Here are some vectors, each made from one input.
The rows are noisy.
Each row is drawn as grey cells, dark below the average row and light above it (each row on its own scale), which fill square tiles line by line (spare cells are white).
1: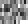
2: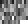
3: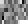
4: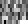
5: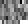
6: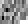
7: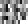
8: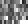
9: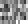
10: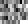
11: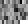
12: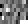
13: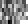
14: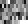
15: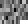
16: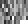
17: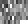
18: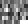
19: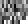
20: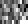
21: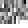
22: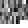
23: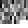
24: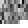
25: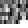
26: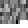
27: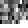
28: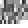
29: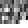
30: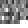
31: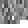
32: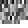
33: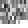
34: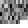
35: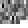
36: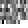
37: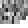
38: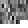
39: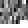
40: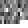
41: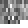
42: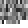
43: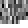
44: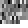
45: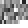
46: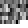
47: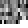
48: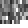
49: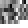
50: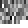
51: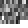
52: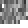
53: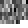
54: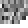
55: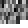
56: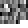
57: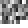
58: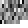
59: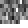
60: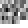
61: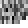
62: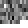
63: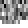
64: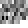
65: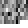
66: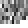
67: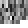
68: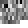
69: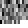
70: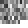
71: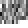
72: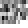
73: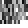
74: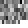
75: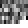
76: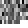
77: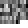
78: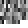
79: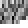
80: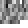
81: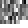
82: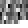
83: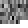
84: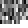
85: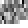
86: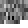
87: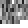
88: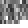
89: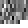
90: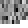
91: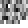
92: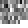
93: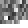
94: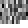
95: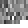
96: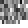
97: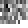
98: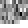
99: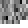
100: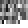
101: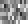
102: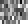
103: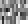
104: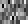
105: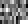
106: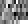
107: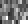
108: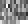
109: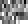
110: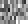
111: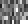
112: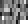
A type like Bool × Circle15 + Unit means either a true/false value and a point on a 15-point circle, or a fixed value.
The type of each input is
Bool × Bool × Bool.
